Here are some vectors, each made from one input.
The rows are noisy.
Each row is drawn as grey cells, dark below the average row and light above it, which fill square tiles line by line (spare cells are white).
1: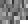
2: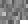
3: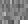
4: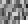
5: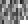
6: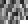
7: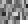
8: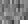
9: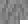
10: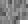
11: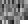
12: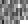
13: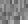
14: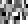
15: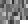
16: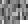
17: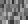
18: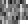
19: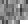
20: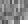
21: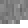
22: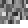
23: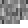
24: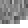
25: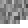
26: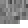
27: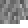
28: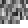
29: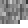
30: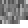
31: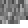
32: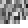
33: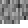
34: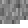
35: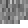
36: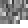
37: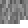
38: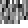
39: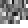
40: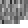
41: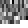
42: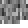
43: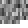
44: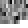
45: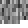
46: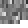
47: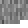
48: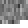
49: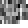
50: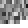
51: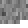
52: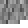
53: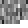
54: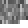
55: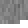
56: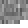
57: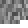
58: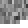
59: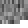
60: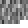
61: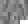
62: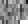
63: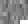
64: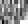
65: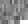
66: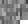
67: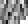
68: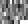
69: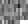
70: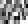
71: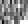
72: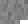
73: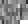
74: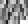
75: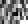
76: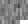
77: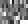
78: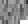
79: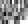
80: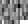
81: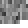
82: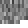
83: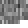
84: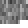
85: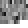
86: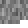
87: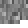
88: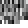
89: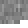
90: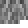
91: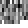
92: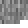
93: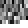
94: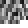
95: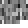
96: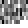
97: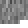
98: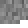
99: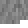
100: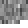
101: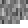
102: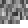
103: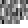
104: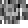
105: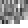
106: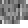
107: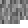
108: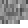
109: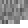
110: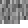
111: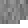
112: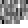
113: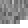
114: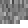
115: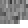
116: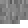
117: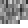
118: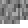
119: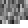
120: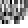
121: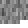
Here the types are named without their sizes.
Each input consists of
a point on each of three lines and a true/false value.
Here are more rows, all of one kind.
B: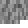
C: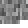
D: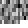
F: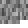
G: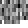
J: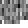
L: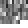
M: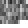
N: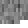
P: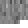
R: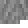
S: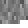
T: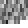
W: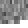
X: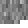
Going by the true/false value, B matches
G, J, P and S.
